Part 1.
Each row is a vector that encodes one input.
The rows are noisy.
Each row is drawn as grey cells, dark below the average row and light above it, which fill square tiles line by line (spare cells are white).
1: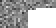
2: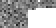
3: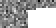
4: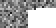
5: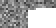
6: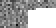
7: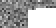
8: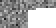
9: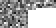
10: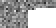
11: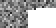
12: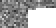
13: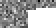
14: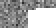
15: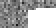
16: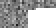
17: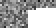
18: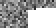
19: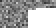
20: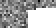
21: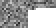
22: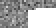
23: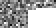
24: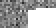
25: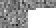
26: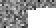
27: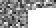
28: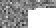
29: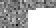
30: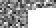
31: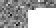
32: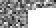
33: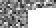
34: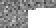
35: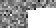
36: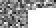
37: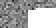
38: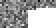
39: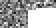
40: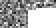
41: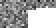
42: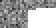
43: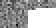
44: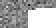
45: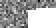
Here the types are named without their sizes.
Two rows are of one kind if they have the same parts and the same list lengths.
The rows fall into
3 kinds.
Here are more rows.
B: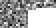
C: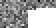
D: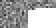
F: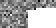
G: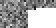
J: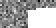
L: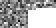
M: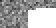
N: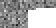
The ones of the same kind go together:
B, L
C, F, G, J
D, M, N

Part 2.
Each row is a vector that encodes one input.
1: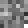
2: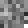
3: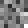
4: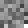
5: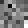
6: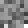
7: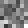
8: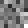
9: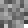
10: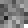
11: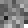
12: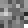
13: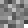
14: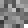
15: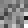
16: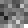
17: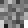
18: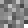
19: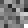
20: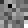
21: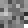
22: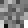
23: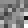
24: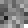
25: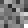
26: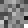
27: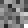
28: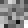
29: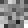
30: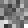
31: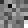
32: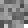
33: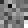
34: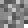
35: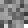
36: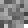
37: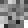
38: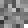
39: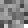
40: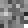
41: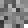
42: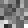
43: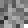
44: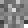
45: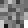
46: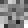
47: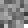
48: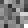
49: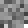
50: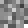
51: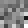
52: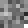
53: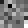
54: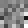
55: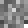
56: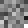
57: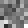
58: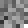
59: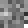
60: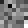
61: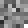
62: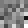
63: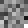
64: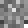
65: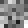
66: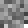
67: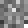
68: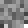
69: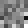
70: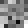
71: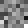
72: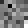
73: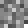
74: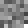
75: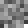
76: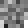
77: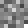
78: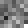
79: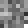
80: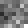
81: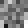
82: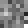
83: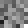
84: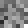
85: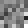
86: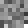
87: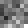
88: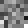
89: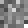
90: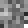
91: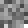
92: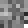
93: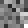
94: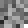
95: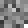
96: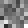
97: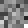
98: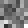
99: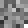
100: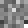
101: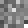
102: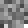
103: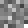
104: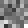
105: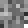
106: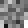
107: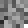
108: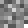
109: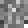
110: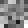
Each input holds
either a point on a 7-point line, or a point on an 8-point line.
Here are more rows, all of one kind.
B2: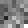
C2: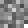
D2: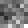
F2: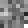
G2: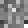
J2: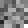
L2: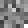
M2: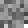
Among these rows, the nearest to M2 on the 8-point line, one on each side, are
C2 and F2.
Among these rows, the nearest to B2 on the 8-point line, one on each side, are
D2 and J2.
